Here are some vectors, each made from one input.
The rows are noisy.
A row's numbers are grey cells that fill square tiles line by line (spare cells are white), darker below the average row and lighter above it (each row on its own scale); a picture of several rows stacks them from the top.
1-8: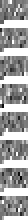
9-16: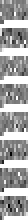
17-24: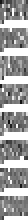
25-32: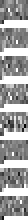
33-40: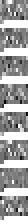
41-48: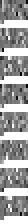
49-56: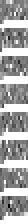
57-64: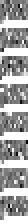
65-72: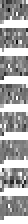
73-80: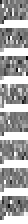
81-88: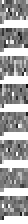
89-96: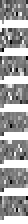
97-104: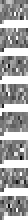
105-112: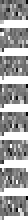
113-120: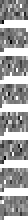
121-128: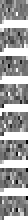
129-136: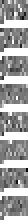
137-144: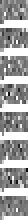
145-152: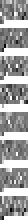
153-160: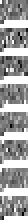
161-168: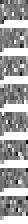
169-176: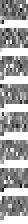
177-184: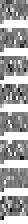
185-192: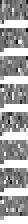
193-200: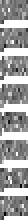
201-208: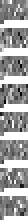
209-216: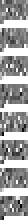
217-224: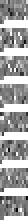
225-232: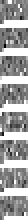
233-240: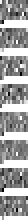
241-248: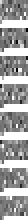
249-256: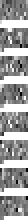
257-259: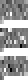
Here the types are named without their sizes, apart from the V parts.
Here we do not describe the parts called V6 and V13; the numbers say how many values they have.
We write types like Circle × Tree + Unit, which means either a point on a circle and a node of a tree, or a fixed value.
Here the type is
Line × (Line + V13) + V6.
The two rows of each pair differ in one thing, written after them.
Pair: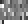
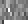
the place on the line
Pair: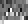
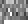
the place on the line
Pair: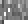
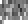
the place on the line
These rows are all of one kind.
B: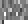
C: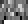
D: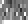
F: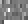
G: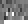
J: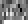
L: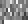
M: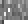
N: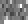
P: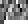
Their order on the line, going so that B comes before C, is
G, J, D, P, B, N, L, C, M, F.
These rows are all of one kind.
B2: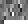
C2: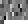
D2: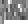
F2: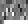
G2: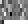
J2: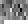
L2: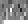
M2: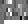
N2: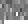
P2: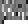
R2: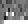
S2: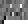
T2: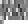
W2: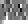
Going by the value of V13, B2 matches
C2, F2, R2 and S2.
